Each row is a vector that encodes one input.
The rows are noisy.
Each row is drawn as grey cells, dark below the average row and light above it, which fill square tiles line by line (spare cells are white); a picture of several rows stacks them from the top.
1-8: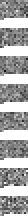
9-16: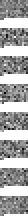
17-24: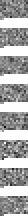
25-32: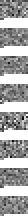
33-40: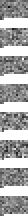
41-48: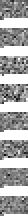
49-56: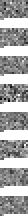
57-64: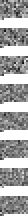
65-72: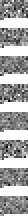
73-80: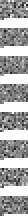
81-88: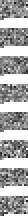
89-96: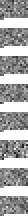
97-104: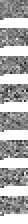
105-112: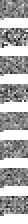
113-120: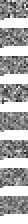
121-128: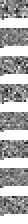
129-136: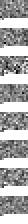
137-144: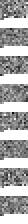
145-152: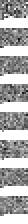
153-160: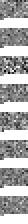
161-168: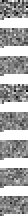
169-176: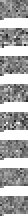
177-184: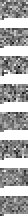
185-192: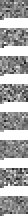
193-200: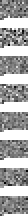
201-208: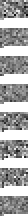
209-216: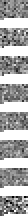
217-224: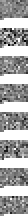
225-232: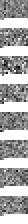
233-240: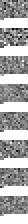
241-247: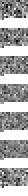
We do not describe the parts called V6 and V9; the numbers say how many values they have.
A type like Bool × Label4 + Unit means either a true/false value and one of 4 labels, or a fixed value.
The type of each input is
((Line5 + V9) × Tree10 + Line8) × V6.
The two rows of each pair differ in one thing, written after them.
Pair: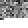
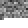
the value of V6
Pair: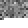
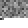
the node of the tree
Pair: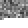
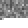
the node of the tree
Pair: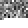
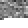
the value of V9
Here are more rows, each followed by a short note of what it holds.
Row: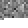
a node of a 10-node tree, a value of V6 and a value of V9
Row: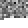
a point on an 8-point line and a value of V6
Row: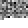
a point on an 8-point line and a value of V6
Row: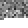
a node of a 10-node tree, a value of V6 and a value of V9
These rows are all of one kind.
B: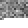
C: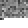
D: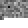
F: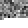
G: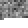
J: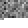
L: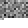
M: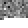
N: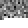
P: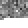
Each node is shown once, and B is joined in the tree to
G.
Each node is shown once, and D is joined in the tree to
G and N.
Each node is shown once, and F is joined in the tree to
J and P.
